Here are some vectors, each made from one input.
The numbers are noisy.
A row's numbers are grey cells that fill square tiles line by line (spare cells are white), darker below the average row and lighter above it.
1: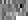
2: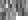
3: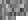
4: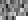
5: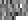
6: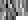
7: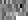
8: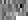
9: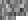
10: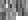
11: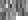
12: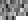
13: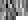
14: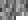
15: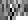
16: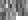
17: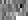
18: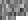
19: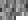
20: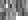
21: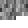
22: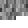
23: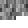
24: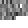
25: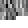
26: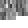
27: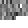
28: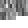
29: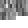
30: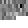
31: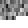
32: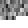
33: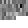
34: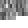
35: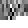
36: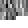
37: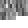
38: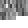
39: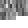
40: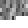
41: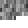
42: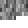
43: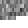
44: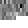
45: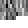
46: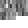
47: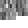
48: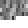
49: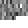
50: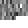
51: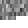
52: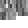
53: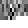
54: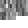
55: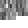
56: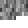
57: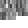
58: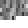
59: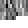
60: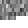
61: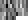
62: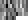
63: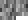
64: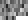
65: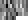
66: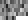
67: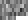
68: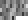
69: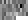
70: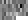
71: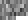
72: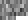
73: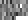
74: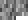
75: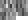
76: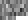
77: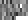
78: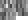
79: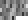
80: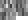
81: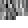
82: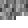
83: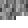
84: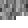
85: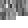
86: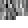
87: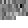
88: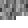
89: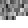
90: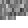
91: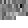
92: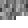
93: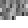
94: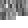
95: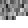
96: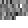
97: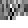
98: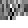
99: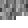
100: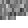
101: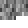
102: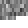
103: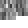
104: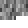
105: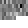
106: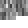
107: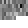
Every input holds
either a fixed value, or three true/false values.
